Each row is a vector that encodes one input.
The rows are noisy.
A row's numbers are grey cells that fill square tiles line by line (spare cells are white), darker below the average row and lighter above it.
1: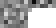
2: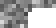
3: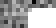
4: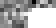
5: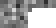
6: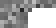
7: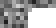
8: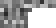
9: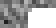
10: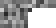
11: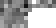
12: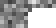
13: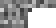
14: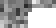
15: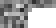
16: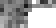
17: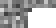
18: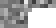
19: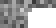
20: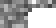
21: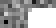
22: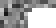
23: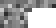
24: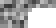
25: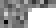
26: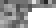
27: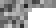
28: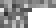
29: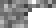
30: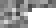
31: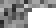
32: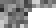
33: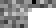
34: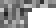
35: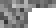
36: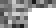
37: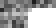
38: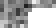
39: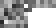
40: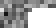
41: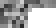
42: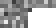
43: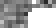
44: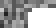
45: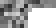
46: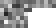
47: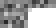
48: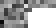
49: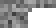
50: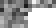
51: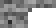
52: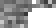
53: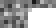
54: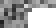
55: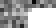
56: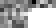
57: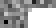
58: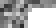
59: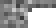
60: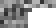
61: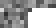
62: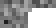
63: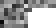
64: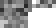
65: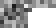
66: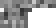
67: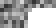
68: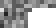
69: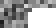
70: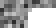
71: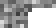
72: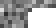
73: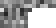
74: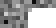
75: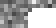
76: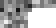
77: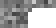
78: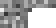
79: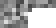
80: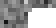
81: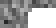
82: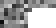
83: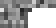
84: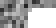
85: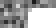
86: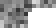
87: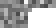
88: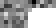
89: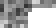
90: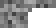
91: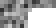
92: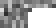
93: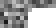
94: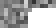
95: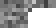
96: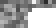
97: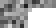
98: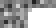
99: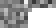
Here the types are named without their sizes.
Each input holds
a point on a line and a node of a tree, together with either a fixed value, or four true/false values.
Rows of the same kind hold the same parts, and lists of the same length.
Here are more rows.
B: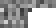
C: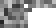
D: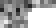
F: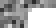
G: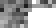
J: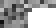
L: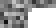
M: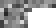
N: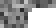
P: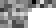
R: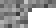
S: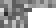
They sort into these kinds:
B, F, G, J, L, N, R, S
C, D, M, P

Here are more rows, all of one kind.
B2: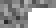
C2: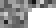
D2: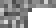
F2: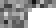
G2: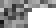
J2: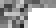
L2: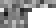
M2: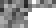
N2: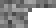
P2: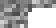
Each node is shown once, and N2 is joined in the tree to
B2, D2 and P2.
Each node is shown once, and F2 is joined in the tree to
C2 and J2.
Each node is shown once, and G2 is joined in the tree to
L2.
